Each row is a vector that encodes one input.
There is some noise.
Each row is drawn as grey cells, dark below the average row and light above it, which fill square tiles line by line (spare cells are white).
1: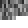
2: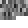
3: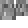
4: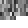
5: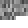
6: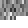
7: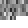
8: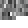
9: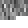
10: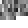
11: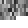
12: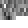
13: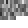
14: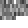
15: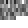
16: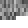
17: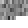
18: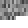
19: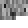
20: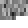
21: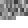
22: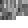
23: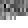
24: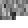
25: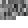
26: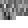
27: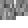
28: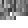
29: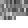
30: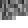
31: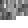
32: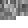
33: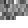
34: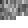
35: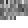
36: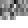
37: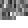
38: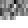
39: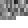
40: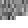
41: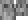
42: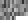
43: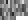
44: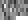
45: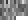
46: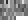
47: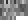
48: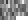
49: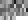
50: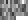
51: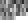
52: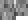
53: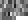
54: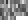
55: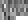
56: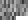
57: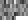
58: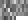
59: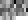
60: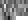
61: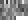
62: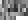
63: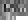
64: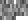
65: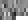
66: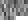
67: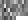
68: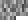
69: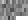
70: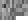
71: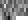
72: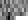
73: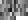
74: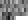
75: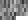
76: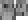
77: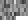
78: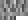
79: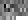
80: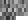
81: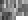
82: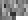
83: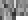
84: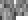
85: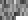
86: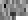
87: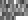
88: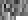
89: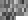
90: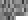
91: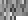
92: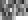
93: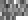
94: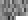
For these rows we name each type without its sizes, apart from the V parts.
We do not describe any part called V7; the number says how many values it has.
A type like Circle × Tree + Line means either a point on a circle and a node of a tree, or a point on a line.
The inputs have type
Line × (Line + V7).
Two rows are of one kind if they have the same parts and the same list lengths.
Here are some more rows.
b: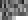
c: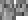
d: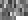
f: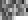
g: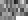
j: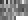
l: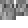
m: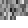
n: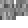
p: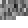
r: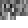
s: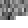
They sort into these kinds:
b, d, f, g, j, m, p, r
c, l, n, s

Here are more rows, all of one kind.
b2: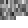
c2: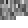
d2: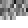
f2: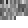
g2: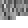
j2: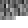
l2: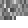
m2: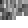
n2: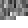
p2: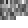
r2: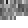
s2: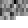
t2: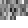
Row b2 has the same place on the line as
c2, p2, s2 and t2.
